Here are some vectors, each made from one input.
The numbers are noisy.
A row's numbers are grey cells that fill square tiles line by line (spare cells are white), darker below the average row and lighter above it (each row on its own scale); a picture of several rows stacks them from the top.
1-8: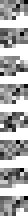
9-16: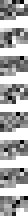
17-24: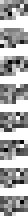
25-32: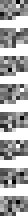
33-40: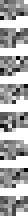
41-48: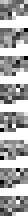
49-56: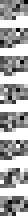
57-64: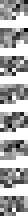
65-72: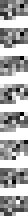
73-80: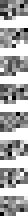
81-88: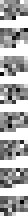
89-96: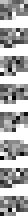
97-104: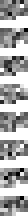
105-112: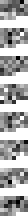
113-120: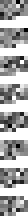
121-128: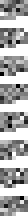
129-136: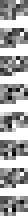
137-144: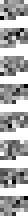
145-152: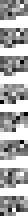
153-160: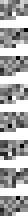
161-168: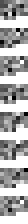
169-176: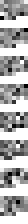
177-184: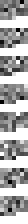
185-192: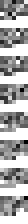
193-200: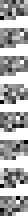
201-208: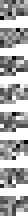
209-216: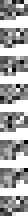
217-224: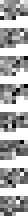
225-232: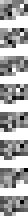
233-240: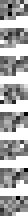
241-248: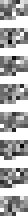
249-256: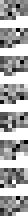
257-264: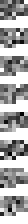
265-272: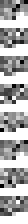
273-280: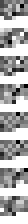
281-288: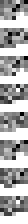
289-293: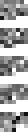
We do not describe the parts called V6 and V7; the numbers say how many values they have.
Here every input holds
either a point on a 4-point line, a value of V6 and a value of V7, or a point on a 13-point line.
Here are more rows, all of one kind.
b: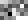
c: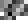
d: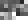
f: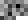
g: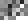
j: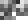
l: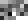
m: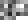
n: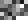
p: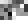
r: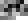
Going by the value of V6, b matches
j, l and p.
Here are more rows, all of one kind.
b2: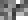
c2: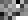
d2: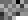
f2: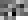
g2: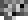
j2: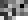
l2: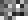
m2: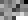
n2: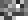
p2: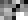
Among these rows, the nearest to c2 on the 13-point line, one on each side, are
d2 and n2.
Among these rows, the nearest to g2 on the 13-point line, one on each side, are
j2 and l2.
